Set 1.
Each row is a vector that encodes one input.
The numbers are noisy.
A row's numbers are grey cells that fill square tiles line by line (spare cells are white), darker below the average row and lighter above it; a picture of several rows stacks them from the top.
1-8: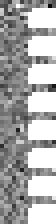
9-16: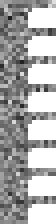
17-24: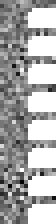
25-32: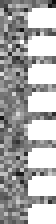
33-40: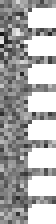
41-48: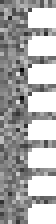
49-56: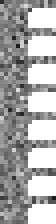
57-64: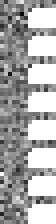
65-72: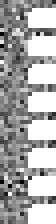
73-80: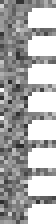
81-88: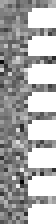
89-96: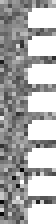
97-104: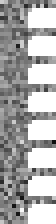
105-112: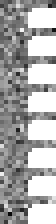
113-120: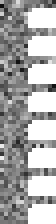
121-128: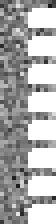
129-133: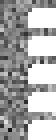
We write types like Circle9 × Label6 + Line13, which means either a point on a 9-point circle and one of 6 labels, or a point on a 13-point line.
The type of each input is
Bool × Bool × Bool × Bool × Bool.
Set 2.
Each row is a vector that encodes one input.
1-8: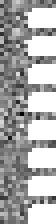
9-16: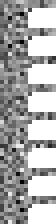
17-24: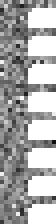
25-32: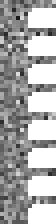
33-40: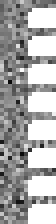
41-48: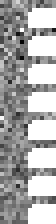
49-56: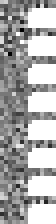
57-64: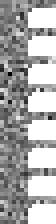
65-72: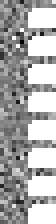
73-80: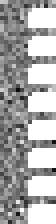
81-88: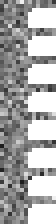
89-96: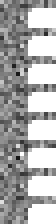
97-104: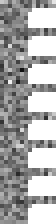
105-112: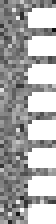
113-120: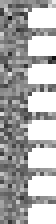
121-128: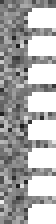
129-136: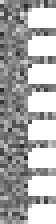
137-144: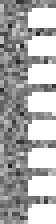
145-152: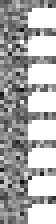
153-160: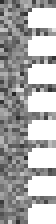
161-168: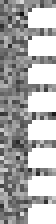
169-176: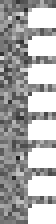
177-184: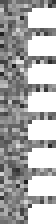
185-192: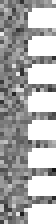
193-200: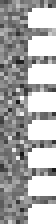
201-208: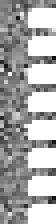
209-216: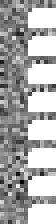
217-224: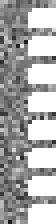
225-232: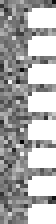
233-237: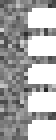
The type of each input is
Bool × Bool × Bool × Bool × Bool.
